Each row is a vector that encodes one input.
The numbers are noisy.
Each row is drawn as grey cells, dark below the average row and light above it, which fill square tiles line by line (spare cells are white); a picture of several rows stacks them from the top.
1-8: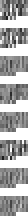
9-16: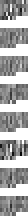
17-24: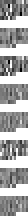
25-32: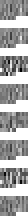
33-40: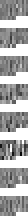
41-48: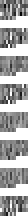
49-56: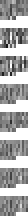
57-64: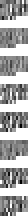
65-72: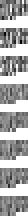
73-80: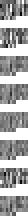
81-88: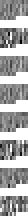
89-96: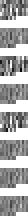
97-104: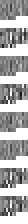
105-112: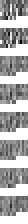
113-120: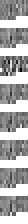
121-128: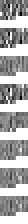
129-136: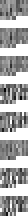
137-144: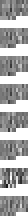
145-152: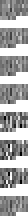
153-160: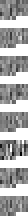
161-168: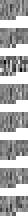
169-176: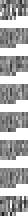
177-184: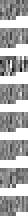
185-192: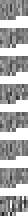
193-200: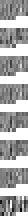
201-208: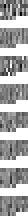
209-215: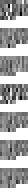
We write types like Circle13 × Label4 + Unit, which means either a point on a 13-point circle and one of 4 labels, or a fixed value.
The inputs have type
Bool × Bool × Bool + (Line7 + Line9) × Line9.
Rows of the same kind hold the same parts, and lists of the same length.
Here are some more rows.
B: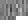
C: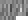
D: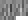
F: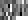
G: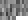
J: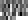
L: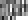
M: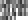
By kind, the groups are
B, C, D
F, J, L, M
G

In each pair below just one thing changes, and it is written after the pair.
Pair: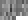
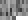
the place on the 9-point line
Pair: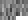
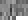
the place on the 7-point line
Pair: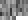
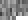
the place on the 7-point line
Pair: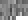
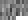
the place on the 7-point line
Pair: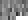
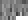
the place on the 9-point line
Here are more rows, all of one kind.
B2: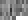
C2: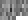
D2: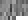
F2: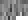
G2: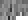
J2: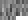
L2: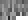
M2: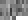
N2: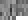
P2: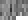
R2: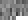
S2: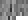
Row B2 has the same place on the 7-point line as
C2 and M2.
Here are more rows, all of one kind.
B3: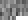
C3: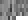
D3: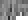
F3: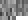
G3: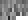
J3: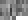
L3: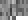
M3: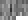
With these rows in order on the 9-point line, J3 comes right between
B3 and M3.
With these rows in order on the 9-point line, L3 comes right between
B3 and F3.
